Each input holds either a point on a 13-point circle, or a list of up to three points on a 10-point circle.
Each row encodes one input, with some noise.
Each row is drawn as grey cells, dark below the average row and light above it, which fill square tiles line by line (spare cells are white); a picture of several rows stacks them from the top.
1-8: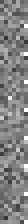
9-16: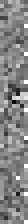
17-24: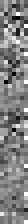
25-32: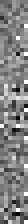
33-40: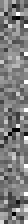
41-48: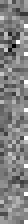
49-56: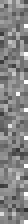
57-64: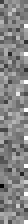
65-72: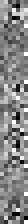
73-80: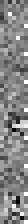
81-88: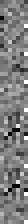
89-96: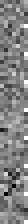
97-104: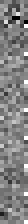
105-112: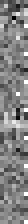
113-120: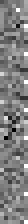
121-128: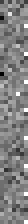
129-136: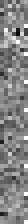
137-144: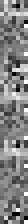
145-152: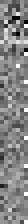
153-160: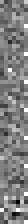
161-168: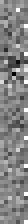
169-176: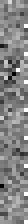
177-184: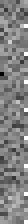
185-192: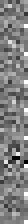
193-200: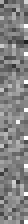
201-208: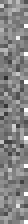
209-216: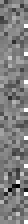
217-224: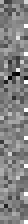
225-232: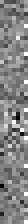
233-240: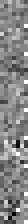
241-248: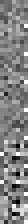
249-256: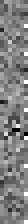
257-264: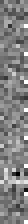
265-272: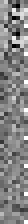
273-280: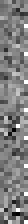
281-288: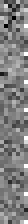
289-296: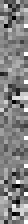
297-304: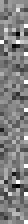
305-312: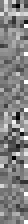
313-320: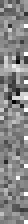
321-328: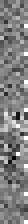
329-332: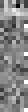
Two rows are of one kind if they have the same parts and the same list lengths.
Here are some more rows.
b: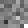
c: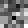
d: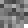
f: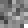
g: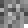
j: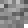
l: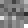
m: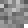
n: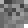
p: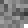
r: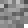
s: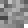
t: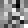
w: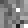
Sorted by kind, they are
b, d, l, n
c, t
f, g, p
j, m, r, s
w

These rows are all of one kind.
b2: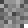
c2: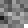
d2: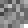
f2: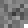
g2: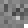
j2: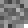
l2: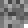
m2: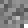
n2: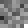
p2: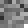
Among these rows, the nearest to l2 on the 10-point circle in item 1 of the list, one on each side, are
f2 and j2.
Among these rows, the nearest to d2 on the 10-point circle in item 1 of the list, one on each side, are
j2 and p2.
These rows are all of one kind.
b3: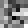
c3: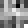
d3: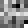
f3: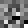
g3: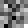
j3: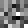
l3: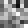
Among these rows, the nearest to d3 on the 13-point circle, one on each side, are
c3 and j3.
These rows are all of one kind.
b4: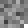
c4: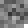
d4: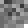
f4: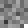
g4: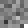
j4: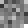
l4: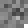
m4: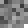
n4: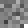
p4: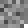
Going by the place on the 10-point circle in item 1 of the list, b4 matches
f4, g4, n4 and p4.
